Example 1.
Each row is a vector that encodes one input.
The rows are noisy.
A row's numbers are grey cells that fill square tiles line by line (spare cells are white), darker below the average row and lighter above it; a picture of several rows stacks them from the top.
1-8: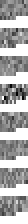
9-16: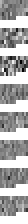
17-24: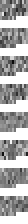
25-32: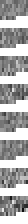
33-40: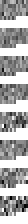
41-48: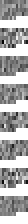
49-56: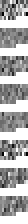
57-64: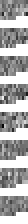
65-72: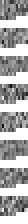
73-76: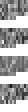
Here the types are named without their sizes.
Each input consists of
either a fixed value, or a node of a tree.
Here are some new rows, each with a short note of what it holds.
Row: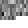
a node of a tree
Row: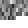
a node of a tree
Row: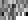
a node of a tree
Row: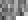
a fixed value
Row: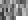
a fixed value
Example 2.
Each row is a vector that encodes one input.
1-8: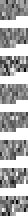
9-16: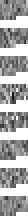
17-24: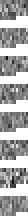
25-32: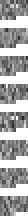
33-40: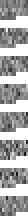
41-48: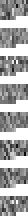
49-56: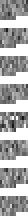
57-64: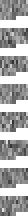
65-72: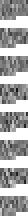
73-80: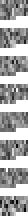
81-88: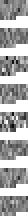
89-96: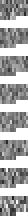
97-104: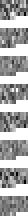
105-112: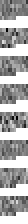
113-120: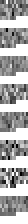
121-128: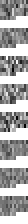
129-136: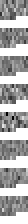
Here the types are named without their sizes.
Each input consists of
a point on a circle.
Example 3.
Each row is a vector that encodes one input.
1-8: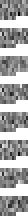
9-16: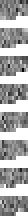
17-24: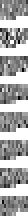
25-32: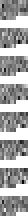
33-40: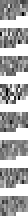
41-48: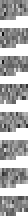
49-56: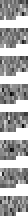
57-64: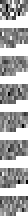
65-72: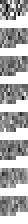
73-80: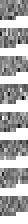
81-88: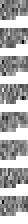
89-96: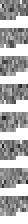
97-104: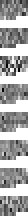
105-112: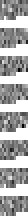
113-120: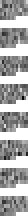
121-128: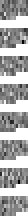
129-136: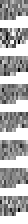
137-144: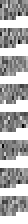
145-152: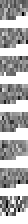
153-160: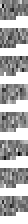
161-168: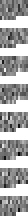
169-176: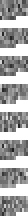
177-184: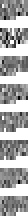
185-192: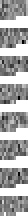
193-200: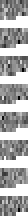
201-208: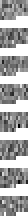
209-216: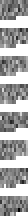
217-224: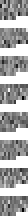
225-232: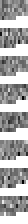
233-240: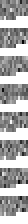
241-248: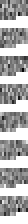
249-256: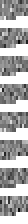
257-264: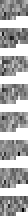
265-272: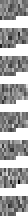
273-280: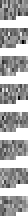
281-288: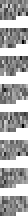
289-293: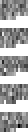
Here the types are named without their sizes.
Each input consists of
either a point on a circle, or a fixed value.
